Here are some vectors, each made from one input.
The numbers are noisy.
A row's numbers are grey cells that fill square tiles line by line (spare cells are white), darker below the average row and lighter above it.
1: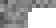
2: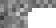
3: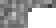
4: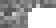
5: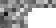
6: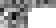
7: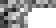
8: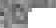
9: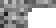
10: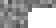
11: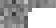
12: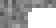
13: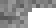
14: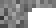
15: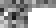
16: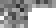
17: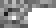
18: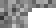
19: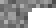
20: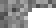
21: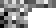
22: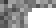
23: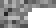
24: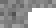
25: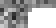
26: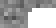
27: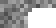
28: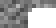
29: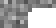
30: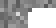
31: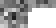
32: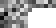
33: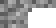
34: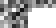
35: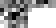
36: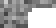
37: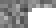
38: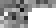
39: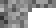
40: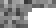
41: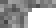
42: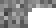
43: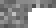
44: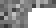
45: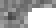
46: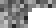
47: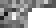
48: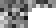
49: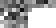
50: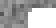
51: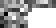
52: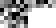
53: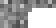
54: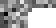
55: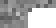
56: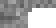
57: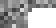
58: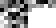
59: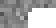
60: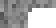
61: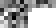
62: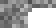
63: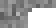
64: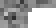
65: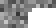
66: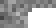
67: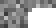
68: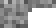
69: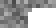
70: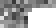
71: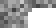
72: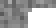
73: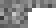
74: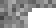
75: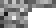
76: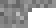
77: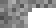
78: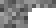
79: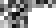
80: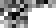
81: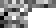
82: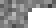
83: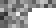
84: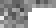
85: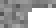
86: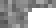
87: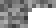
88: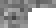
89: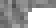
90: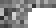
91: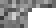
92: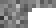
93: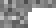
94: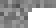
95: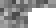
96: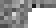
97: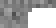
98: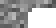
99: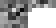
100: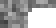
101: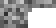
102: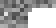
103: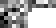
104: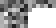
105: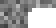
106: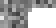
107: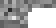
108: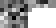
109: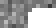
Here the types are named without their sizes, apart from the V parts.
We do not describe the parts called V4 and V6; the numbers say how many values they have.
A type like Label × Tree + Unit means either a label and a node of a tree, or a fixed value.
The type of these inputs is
(Bool × V4 + Line) × V6.
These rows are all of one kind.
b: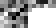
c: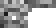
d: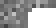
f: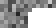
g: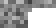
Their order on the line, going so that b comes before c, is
b, d, f, c, g.
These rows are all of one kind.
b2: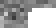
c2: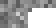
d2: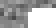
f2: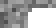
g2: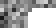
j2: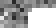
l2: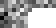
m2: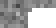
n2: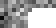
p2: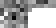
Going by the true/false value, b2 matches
j2 and l2.
